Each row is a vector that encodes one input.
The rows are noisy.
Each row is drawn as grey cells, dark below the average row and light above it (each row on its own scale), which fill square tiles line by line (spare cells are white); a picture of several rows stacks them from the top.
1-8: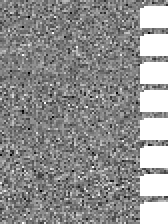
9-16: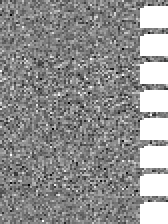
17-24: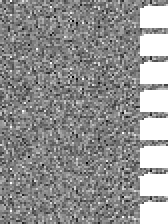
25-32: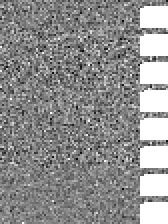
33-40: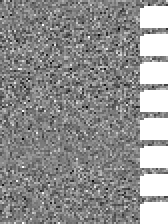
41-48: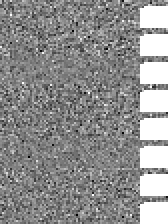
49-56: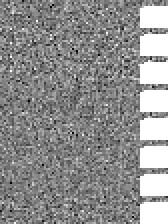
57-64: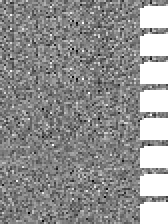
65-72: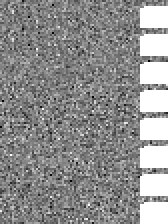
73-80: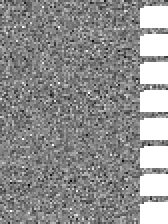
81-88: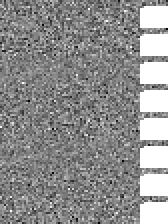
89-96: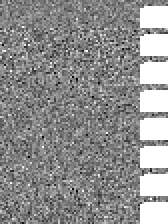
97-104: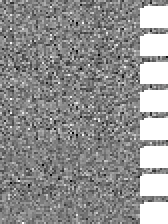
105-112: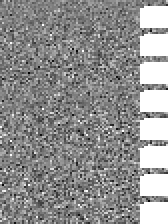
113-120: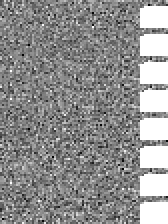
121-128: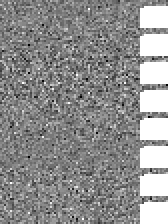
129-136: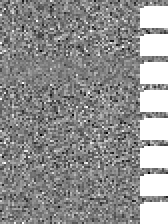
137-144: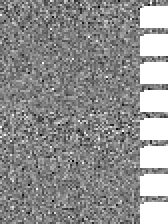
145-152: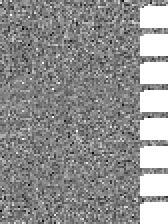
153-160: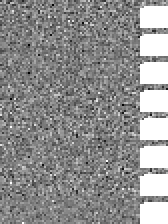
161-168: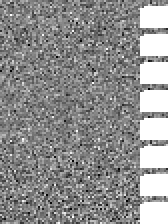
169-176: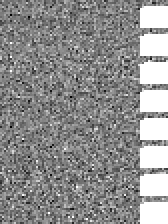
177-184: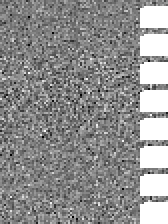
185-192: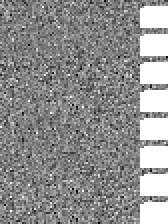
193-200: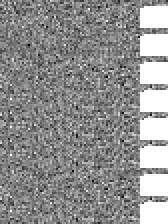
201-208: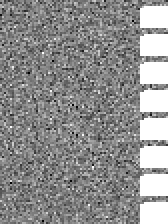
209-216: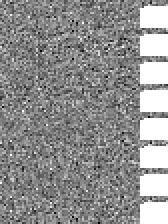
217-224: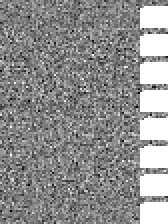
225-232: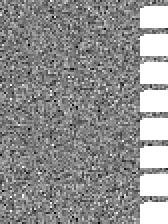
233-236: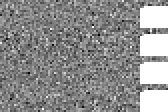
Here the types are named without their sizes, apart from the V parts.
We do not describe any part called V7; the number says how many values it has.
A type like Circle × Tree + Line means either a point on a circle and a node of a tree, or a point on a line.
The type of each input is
List(Line) × V7.
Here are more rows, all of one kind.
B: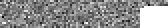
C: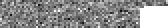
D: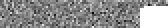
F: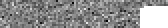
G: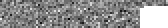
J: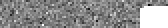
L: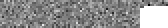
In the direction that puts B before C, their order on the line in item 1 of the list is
B, L, C, G, J, F, D.
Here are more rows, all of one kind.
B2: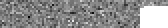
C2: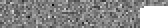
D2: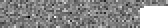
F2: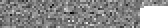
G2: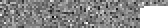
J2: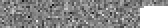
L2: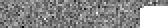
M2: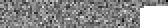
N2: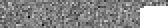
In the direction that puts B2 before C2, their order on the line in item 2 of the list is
B2, N2, J2, F2, L2, G2, D2, M2, C2.
